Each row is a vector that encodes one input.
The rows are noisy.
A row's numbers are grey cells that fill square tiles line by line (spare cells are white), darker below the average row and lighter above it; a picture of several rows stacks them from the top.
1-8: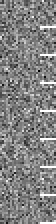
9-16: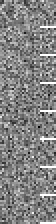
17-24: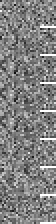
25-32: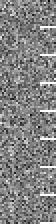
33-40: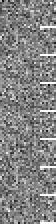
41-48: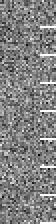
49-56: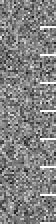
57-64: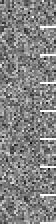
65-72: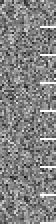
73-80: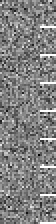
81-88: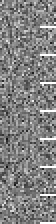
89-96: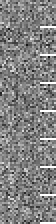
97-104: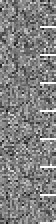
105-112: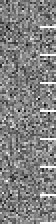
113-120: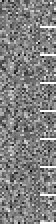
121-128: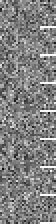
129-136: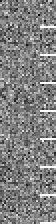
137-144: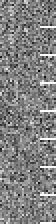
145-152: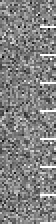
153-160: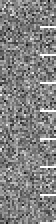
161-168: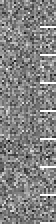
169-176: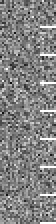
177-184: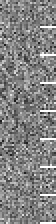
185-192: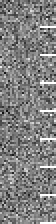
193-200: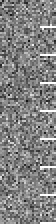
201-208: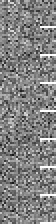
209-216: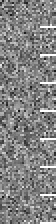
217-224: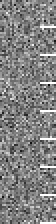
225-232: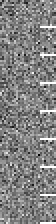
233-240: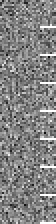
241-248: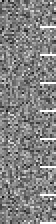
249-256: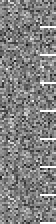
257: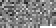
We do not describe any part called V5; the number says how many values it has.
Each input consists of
either one of 4 labels and a value of V5, or four true/false values.
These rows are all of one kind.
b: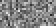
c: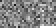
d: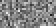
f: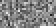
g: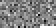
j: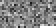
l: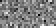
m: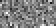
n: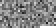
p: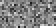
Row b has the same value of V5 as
d, f and m.
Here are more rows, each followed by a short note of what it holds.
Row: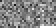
one of 4 labels and a value of V5
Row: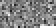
one of 4 labels and a value of V5
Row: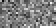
four true/false values
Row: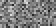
four true/false values
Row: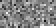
one of 4 labels and a value of V5
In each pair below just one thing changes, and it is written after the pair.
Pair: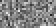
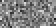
the value of V5
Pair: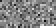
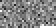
the value of V5
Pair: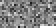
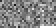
the label
